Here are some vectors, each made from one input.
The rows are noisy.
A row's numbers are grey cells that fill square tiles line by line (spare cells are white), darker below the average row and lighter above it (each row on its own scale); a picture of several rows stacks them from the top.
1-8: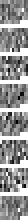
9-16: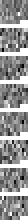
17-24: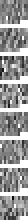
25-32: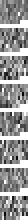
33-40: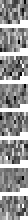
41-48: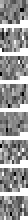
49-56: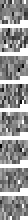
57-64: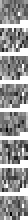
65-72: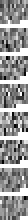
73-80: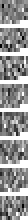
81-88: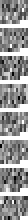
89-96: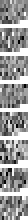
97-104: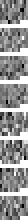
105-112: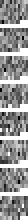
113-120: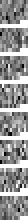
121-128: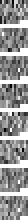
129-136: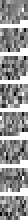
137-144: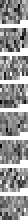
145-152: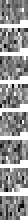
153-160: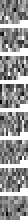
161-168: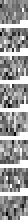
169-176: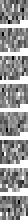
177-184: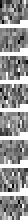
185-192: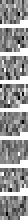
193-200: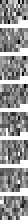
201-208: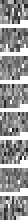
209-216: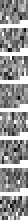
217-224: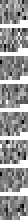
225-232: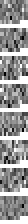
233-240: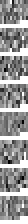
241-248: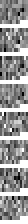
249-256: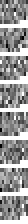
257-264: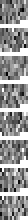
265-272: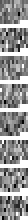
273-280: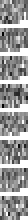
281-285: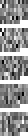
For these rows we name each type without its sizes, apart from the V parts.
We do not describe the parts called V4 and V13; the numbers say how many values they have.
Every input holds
a true/false value and a value of V13, together with either a point on a line, or a value of V4.
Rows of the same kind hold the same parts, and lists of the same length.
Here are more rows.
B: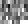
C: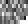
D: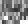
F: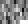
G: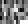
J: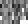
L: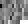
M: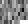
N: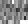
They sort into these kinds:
B, D, J, L, N
C, F, G, M

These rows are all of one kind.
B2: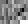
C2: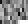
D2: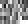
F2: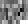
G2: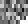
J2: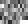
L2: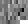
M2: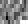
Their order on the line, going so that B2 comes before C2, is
M2, F2, L2, B2, G2, J2, D2, C2.
